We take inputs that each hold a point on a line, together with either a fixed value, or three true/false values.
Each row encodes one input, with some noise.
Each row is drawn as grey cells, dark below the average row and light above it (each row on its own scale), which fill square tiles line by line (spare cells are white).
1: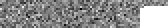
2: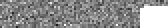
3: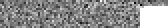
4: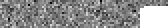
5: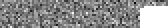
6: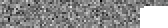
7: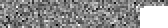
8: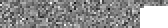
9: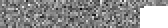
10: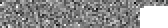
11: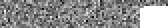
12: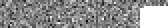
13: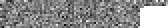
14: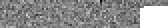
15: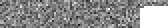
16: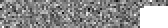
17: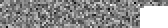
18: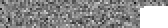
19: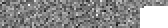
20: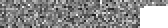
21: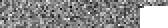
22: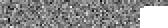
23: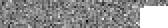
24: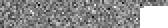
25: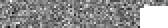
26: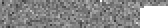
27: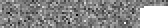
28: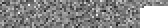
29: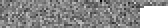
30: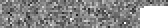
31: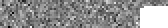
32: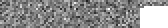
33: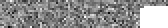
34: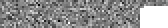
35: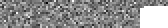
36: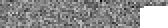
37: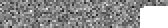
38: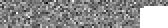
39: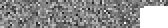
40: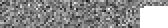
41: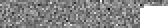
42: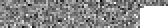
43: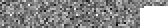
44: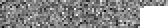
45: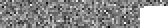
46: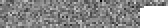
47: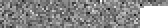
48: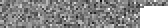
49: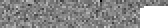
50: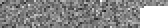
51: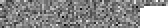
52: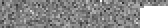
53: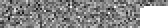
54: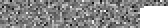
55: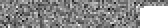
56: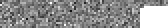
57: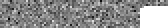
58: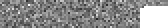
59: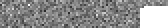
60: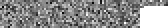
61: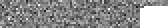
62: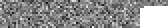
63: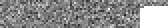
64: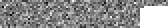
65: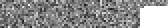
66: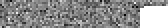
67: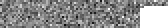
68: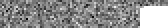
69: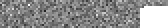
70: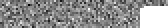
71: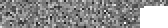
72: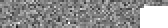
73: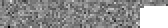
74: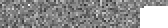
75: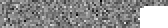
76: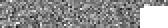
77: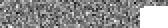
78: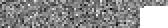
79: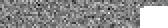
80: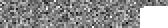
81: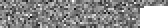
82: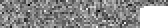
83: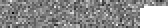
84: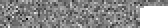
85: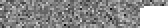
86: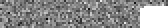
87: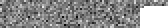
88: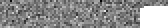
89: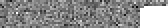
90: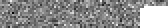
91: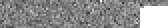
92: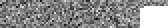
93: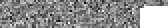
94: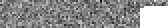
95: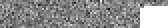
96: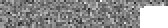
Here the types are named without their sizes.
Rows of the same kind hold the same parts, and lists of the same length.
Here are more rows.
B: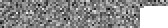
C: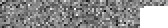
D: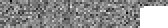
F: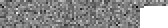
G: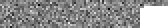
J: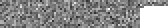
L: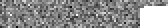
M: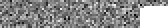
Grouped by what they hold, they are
B, D, G, M
C, F, J, L

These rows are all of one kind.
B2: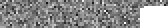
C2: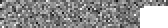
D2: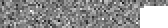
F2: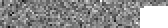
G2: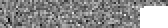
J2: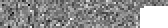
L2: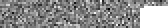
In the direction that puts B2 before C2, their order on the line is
B2, J2, F2, D2, G2, L2, C2.
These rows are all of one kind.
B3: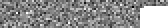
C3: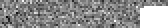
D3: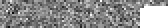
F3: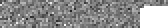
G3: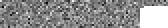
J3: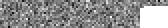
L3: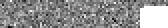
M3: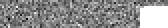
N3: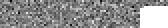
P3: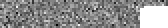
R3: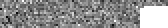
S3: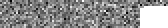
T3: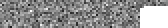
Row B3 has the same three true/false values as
D3 and J3.
